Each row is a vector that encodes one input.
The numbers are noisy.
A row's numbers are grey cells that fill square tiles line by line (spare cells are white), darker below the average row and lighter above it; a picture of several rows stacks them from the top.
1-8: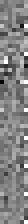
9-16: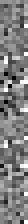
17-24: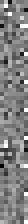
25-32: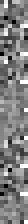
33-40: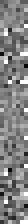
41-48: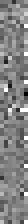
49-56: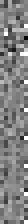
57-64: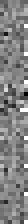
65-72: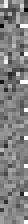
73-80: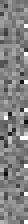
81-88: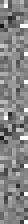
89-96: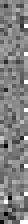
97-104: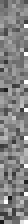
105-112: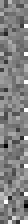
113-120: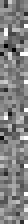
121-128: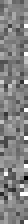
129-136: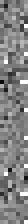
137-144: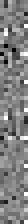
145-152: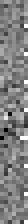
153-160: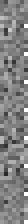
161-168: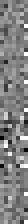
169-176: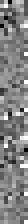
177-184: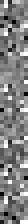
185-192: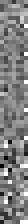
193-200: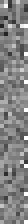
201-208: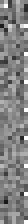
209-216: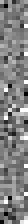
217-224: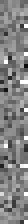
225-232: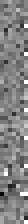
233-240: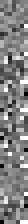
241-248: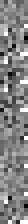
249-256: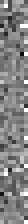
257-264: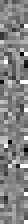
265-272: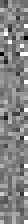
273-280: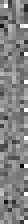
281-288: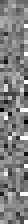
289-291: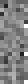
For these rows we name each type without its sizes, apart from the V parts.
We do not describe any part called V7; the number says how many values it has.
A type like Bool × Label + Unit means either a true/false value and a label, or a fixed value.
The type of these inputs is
Label + Line × (Line + V7).
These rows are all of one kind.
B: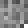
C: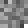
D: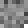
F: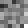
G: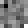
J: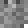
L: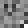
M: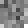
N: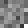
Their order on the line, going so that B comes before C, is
N, L, B, G, F, C, D, M, J.
